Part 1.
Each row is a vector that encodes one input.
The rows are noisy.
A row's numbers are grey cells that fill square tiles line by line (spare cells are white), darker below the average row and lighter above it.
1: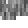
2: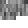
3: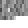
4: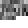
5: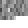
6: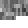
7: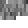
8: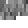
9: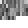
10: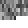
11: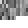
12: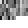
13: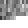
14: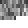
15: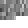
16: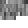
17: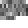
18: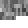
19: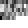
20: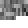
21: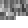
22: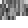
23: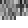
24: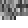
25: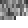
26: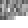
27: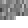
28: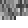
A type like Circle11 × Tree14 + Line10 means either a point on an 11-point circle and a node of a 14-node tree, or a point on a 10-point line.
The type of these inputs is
Line5.
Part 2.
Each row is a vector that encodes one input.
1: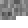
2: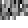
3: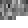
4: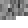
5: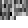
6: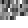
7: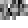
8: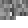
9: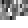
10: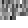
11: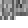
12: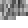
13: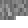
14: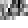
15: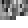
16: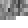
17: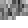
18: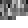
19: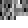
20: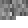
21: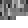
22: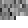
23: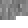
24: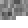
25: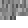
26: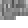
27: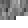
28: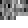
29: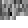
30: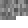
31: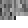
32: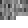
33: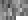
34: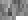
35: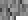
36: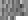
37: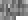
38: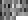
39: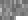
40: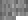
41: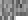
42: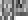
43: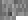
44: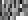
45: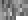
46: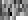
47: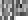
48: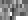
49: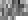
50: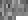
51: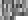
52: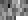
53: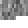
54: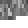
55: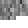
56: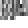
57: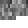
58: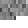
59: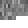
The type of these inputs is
Tree12.
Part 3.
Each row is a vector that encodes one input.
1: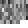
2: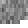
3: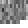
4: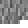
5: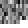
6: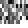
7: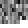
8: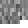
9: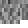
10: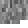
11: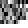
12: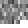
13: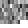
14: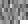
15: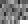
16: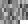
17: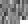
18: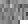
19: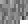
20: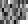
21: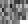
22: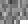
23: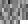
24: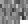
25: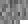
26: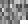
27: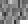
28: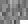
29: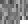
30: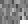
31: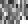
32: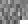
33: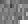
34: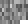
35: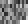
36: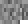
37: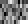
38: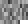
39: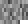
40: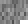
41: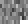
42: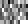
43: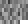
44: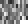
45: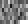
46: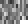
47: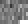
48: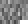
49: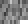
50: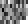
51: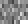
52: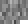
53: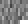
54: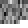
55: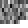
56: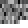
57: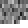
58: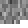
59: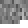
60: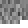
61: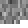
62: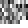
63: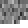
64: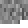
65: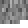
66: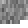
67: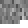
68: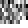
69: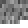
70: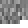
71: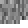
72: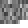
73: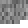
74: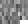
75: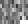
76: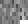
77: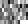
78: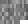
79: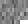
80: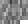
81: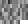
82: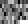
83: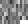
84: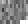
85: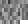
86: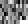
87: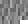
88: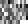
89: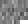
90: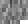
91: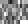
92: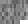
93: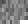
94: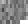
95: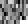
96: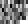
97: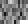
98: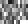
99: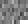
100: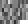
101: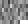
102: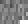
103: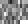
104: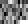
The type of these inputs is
Bool × Bool × Bool × Bool.
